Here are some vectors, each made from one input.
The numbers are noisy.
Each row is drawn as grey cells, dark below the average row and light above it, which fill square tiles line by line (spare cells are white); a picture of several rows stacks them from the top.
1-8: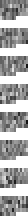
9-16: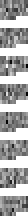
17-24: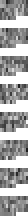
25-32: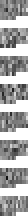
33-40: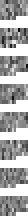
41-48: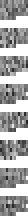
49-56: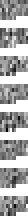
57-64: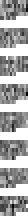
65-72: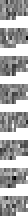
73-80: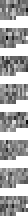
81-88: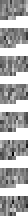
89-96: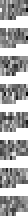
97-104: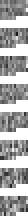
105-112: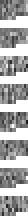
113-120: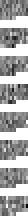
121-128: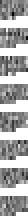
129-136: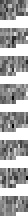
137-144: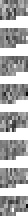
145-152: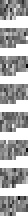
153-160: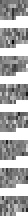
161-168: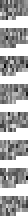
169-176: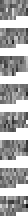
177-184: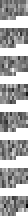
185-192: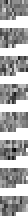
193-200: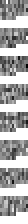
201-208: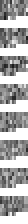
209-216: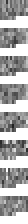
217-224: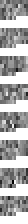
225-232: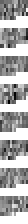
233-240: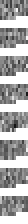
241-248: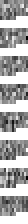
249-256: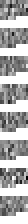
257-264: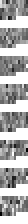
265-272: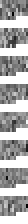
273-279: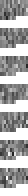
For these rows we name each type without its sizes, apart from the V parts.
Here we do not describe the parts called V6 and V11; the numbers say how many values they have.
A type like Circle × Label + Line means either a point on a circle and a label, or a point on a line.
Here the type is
(Bool × V6 + Tree) × (Line + V11).
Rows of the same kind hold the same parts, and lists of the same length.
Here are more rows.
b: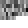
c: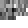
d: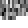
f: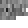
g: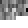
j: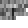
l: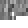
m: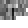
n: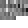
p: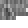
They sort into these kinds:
b, d, n
c, j, m
f, p
g, l

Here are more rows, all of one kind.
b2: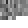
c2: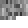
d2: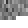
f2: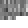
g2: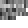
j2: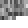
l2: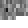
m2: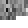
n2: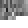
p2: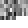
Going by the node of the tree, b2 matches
d2, l2, m2 and n2.
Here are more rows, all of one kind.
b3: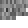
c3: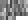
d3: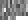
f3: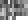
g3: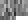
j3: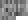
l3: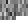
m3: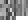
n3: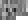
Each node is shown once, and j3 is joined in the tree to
d3, f3 and n3.
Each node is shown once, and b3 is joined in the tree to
c3.
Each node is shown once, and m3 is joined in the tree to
g3, l3 and n3.
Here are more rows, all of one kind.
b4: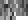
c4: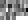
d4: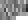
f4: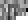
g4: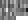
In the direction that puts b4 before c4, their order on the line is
b4, g4, c4, d4, f4.
